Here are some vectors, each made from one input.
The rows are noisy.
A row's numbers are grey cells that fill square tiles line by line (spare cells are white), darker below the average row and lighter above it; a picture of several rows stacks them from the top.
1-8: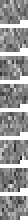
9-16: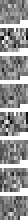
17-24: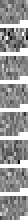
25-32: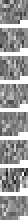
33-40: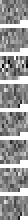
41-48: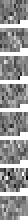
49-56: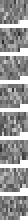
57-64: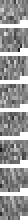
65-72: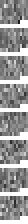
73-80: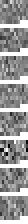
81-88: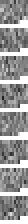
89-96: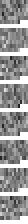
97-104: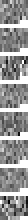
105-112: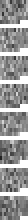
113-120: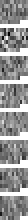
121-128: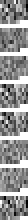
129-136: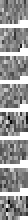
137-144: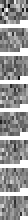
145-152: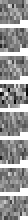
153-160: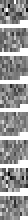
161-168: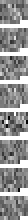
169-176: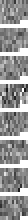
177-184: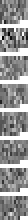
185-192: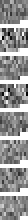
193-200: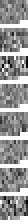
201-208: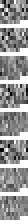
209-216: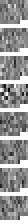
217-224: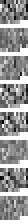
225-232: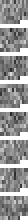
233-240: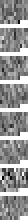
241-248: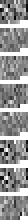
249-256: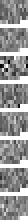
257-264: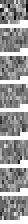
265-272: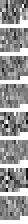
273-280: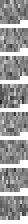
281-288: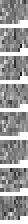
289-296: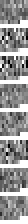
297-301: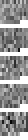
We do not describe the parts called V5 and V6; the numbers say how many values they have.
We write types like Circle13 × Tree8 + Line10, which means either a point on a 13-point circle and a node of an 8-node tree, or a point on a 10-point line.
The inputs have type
List3(Circle11) + V5 × V6.
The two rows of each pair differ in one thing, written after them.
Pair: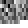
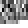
the value of V5
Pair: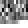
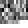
the value of V6
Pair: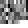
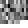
the value of V6
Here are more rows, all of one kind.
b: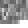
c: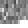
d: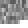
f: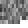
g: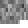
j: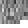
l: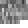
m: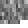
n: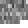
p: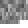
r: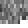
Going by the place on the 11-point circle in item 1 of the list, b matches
d and l.
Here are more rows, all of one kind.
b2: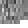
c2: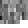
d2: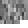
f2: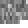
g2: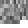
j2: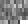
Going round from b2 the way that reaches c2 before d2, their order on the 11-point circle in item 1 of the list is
b2, g2, j2, c2, d2, f2.
